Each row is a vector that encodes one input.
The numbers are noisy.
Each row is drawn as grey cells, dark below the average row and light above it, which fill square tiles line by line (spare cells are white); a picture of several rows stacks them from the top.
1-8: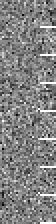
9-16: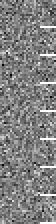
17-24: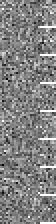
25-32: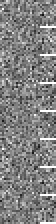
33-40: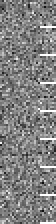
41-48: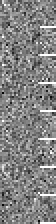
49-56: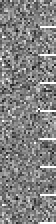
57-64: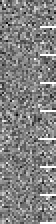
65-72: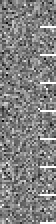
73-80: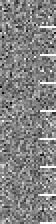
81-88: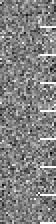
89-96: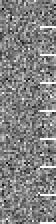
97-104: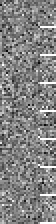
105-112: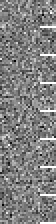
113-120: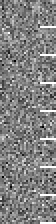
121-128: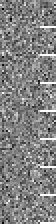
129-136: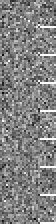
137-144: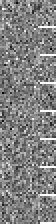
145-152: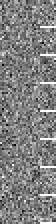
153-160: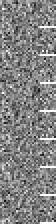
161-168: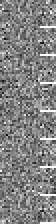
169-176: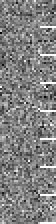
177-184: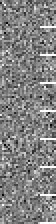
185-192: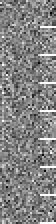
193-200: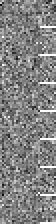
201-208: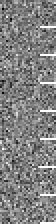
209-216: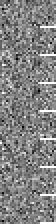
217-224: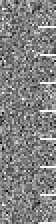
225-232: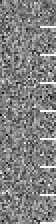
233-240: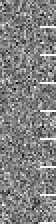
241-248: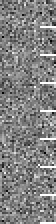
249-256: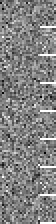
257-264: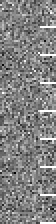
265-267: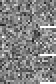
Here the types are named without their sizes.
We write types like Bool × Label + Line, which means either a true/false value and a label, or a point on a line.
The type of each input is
Circle × Line × (Tree + Unit).
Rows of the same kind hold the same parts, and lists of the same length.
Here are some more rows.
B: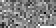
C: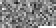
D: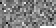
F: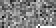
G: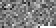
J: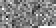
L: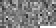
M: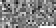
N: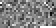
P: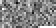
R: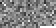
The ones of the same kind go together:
B, D, F, G, L, N, R
C, J, M, P

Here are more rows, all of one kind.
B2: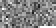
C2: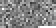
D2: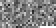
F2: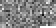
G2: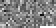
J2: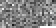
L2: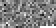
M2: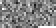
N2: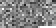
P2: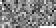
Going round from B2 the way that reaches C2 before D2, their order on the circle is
B2, C2, N2, J2, F2, G2, L2, D2, P2, M2.
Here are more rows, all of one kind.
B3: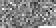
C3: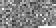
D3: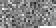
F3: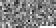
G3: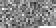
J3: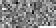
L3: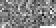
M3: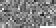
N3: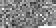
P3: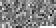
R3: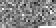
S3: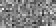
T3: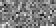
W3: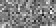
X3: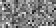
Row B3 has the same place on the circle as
C3, D3, G3 and N3.
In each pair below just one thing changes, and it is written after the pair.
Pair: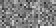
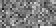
the place on the circle
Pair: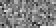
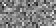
the node of the tree
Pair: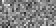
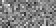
the place on the line
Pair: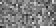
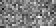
the place on the line
